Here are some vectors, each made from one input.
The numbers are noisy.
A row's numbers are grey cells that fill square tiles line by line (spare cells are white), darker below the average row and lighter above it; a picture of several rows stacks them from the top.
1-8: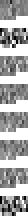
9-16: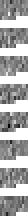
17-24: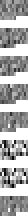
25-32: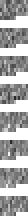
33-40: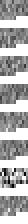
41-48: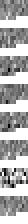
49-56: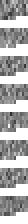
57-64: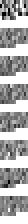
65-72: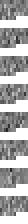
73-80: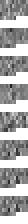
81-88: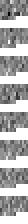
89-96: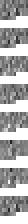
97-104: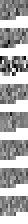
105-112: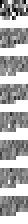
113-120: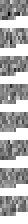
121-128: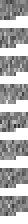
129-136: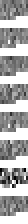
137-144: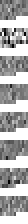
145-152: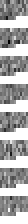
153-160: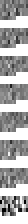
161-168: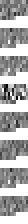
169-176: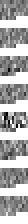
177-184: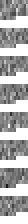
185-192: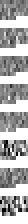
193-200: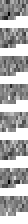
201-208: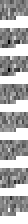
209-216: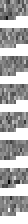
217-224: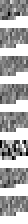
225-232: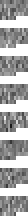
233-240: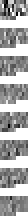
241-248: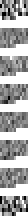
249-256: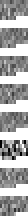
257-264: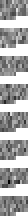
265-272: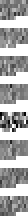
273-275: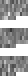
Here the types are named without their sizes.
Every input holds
either a point on a circle, or five true/false values.
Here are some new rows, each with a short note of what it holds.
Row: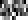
a point on a circle
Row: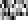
a point on a circle
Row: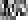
a point on a circle
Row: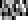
a point on a circle
